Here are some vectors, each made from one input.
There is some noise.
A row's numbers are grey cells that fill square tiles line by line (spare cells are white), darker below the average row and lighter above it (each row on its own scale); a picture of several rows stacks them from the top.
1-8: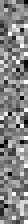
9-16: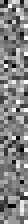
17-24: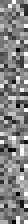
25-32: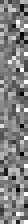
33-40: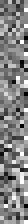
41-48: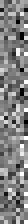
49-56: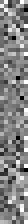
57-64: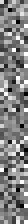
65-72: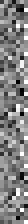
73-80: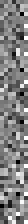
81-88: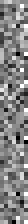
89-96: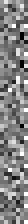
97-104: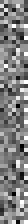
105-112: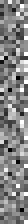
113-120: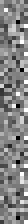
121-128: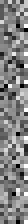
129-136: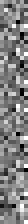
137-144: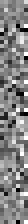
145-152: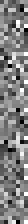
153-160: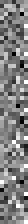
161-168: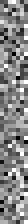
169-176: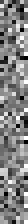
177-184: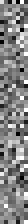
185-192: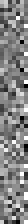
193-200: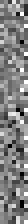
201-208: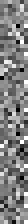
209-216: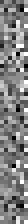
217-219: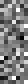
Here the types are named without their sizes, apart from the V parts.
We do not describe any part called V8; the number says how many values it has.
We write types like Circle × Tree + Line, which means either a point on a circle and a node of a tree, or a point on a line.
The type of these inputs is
Bool × Label × List(V8) + Line.
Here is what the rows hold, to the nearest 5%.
About 90% of them hold a label and a true/false value, together with a list of values of V8. The rest hold a point on a line.
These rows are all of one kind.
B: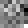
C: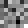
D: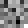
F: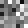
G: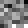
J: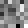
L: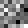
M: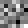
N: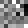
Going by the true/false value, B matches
F and G.
